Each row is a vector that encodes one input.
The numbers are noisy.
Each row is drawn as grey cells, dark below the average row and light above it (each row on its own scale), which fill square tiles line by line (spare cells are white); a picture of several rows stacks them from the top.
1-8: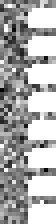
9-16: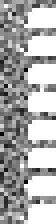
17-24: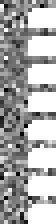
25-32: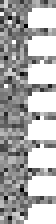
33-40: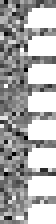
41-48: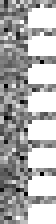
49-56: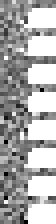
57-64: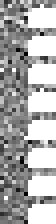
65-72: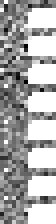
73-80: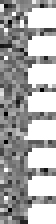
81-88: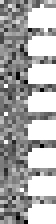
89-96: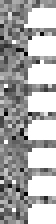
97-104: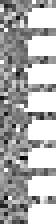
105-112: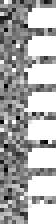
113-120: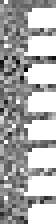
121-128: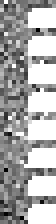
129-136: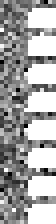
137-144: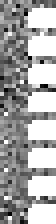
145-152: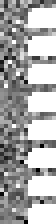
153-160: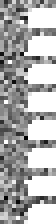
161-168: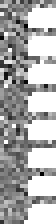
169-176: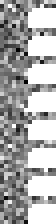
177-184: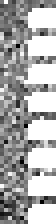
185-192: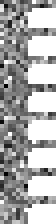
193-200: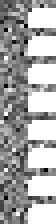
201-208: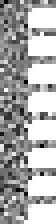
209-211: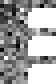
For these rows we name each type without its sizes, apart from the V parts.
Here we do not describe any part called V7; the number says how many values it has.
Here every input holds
a value of V7, together with either a label, or three true/false values.
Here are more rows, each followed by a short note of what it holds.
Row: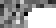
a label and a value of V7
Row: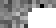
three true/false values and a value of V7
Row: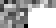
a label and a value of V7
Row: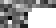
three true/false values and a value of V7
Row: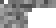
three true/false values and a value of V7
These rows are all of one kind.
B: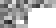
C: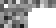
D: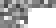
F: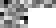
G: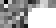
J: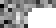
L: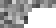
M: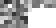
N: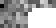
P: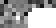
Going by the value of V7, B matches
D, F and L.
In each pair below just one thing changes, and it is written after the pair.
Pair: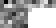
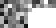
the value of V7
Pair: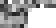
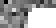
the label
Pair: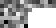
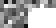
the value of V7
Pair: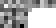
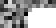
the label
